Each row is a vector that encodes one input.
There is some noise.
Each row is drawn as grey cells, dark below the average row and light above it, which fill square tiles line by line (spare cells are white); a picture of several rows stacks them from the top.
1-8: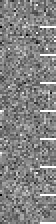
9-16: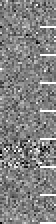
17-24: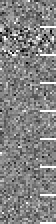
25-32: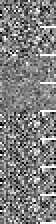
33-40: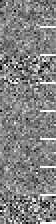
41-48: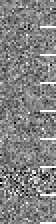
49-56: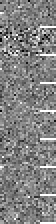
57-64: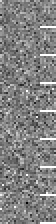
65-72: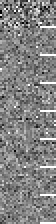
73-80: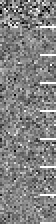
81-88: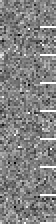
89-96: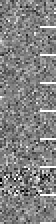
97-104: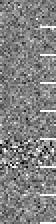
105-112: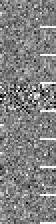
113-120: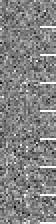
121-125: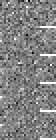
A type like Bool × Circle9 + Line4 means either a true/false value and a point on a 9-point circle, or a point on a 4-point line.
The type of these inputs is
Circle5 × (Label8 + Line7) + Line5.
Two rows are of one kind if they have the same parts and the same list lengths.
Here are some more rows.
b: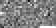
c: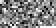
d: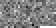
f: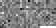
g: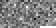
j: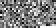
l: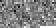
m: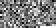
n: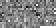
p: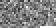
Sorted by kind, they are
b, f, g, l, p
c, j, m
d, n

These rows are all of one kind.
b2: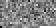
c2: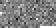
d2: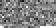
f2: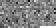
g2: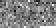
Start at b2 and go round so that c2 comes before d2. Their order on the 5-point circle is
b2, c2, f2, d2, g2.
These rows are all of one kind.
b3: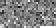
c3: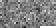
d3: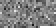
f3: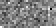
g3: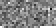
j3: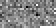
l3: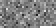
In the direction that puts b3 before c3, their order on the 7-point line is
b3, l3, j3, g3, f3, c3, d3.
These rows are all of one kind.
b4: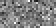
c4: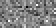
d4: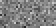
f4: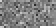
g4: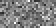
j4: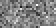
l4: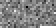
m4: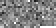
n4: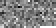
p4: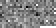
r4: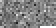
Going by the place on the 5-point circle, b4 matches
g4, m4 and n4.
